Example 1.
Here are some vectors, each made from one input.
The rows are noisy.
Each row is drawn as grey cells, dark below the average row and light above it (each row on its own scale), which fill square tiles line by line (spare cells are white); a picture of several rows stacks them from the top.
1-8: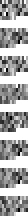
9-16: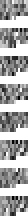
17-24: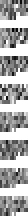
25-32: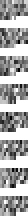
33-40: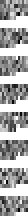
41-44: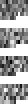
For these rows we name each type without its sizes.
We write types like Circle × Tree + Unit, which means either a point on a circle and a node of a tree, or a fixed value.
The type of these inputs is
Label + Line.
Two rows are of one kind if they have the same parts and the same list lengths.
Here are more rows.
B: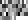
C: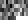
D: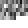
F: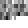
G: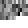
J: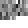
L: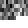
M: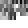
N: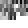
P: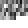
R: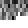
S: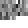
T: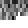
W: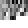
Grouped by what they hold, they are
B, F, G, J, S
C, D, L, M, N, P, R, T, W

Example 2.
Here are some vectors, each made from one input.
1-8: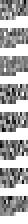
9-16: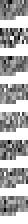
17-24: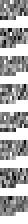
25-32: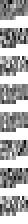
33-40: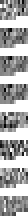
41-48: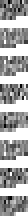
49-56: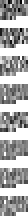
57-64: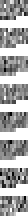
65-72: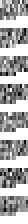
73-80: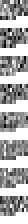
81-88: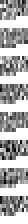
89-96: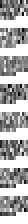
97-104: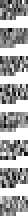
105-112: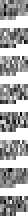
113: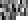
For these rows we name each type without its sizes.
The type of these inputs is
Bool × (Circle + Unit).
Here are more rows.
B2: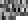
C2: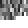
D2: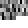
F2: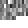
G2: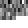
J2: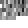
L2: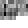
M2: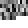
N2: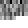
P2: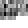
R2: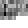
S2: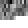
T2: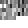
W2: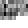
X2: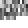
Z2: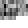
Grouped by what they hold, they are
B2, C2, D2, F2, G2, J2, M2, N2, S2, T2
L2, P2, R2, W2, X2, Z2

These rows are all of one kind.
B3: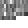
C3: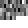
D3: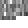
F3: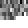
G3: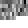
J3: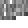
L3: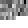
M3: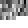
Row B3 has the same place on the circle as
D3 and J3.
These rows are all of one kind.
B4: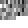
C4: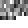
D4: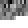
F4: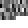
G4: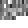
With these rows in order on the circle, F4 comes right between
C4 and G4.
